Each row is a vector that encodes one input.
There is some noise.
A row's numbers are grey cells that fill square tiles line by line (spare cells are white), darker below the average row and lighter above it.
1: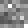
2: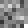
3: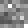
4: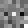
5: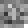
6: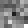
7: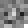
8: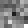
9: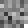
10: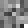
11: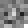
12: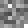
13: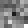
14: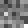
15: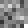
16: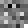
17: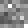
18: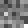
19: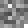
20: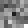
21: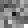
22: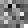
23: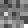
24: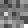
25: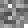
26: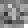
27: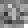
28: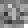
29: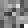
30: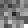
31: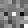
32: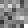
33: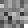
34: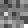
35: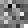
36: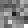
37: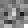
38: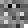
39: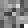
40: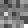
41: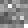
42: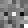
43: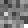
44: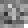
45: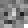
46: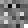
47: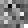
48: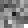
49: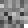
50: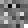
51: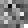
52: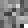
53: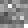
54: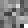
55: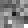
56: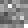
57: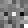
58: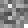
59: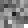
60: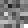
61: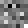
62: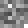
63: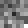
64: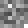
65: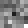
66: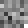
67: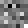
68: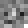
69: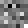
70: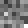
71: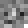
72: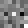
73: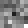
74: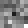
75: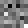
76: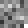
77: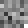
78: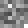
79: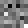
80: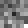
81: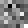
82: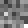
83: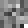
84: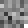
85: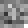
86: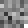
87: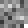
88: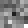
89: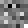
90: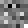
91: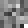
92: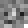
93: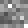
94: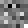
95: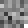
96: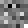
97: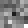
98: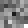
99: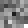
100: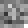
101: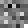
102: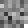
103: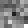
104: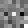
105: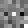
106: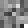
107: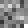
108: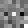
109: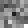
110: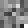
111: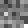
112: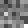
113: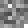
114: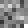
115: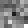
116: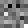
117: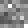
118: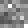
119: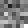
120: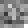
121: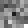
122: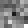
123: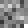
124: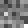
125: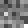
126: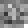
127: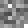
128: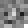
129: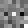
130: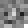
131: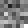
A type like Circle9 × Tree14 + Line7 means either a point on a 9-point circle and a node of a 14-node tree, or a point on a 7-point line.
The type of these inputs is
Bool × Bool × Bool + Line8.
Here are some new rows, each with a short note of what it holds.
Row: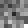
a point on an 8-point line
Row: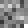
three true/false values
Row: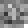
three true/false values
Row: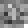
three true/false values
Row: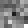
a point on an 8-point line
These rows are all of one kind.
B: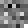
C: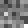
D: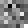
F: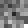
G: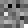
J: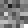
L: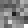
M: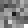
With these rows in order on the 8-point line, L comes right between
F and M.
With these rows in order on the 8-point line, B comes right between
D and G.
